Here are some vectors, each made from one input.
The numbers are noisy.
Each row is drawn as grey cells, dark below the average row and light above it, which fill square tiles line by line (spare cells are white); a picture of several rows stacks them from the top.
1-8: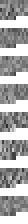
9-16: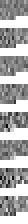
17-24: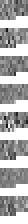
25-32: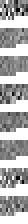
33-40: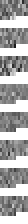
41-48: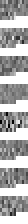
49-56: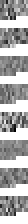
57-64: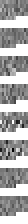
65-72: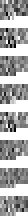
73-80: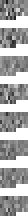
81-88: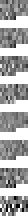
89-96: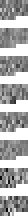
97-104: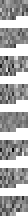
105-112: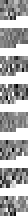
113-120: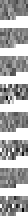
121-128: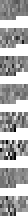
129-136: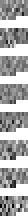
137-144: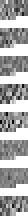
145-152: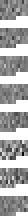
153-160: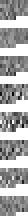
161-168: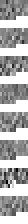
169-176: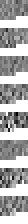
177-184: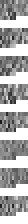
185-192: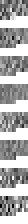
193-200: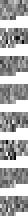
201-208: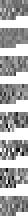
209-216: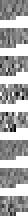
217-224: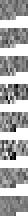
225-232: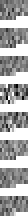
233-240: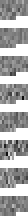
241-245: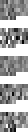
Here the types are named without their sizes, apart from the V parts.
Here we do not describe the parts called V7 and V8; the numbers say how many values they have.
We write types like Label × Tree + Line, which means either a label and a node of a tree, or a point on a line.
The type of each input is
(Bool × Circle × Line + V8) × V7.
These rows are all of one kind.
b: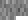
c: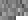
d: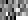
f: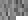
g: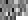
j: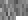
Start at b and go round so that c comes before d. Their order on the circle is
b, j, f, c, g, d.
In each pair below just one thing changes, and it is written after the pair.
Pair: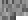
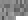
the true/false value
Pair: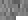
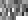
the place on the line
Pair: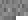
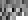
the place on the circle
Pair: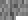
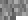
the true/false value
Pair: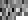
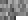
the value of V7
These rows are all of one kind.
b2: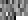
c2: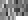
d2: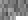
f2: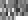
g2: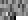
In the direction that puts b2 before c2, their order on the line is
g2, d2, b2, f2, c2.
